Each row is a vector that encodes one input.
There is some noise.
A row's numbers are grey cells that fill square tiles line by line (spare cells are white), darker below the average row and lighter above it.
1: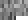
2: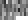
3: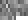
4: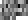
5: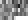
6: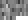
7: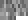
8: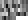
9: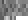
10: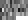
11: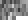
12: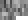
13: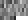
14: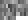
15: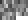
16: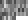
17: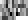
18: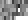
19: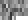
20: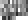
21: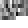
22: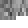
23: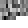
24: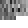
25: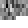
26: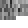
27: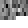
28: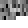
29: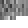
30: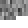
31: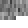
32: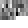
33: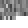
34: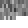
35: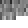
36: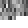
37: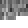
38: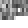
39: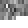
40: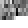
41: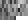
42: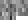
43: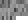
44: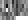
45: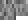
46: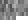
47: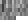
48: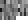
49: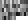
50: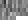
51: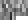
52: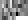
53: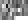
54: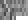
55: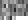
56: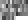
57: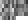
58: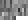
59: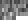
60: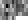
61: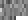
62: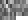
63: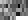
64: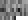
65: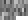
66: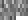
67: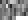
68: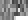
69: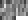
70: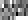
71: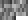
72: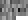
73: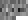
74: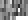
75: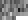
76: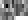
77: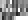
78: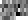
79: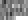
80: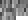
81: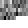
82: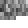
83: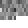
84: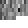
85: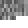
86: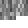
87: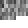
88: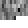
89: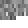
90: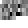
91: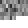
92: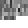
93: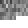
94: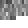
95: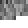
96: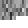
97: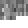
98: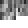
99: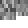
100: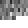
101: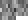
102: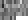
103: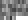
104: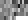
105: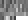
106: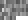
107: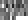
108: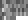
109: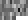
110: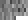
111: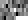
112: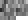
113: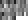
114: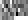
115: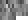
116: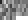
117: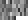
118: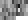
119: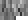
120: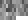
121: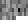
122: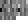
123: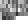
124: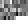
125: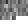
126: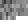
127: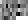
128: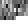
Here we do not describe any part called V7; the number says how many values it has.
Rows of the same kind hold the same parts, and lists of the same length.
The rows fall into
2 kinds.
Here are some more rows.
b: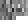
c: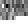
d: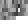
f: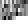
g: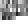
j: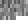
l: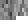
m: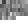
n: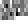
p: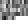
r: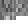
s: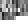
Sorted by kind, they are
b, j, l, m, r
c, d, f, g, n, p, s

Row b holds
one of 8 labels and a node of a 9-node tree.
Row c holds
one of 8 labels and a value of V7.
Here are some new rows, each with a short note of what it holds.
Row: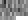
one of 8 labels and a node of a 9-node tree
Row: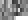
one of 8 labels and a value of V7
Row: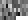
one of 8 labels and a value of V7
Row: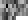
one of 8 labels and a value of V7
